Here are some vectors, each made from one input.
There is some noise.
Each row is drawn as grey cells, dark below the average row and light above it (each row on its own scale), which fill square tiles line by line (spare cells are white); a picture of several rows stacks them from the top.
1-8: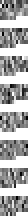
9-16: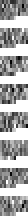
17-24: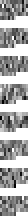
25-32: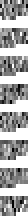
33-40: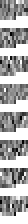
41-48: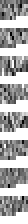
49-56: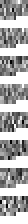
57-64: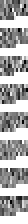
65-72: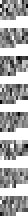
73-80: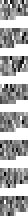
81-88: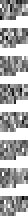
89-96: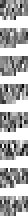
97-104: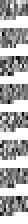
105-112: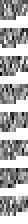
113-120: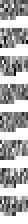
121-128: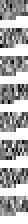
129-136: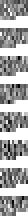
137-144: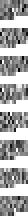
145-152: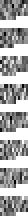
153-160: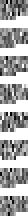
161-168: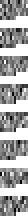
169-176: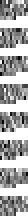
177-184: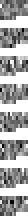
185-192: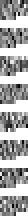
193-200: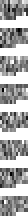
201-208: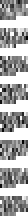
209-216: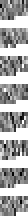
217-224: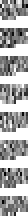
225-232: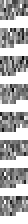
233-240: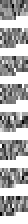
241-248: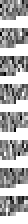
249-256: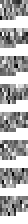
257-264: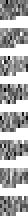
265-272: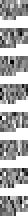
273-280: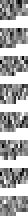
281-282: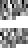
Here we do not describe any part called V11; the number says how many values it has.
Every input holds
a value of V11, together with either a point on a 5-point circle and a true/false value, or a fixed value.
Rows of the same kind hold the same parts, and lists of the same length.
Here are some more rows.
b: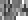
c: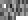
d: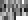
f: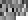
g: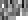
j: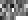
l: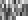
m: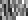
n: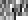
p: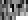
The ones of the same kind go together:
b, d, l, m, n
c, f, g, j, p

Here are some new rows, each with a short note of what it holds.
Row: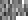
a value of V11
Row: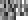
a value of V11
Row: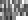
a value of V11
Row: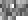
a value of V11
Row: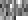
a value of V11
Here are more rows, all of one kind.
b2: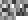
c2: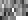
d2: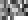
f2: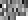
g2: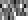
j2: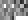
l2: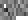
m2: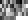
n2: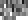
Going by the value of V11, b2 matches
d2 and j2.
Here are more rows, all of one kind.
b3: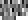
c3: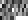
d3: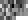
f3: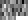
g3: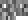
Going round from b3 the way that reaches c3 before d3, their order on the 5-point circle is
b3, c3, f3, d3, g3.
